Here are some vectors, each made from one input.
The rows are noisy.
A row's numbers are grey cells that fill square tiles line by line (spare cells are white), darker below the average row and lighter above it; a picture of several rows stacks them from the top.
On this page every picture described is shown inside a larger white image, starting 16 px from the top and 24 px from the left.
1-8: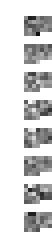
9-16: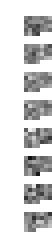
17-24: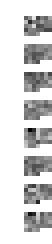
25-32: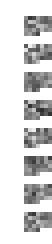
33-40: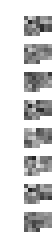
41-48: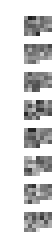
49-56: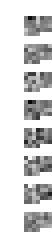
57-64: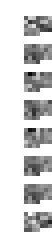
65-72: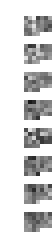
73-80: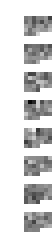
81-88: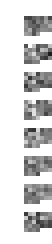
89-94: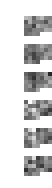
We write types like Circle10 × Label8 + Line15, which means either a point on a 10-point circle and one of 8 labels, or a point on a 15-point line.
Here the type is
Bool × (Line4 + Line5).
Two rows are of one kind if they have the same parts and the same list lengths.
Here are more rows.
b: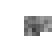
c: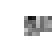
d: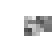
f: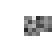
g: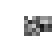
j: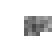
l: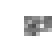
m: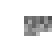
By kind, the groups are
b, c, j, l, m
d, f, g

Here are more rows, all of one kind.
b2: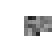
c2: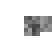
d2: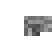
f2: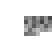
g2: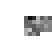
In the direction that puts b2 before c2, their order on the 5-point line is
g2, b2, d2, c2, f2.
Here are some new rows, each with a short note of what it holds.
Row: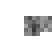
a point on a 5-point line and a true/false value
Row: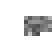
a point on a 5-point line and a true/false value
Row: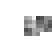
a point on a 4-point line and a true/false value
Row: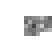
a point on a 5-point line and a true/false value
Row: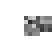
a point on a 4-point line and a true/false value
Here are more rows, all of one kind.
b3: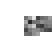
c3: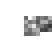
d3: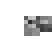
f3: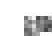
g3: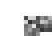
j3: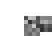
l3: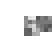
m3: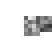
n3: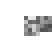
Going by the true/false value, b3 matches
d3, g3 and j3.
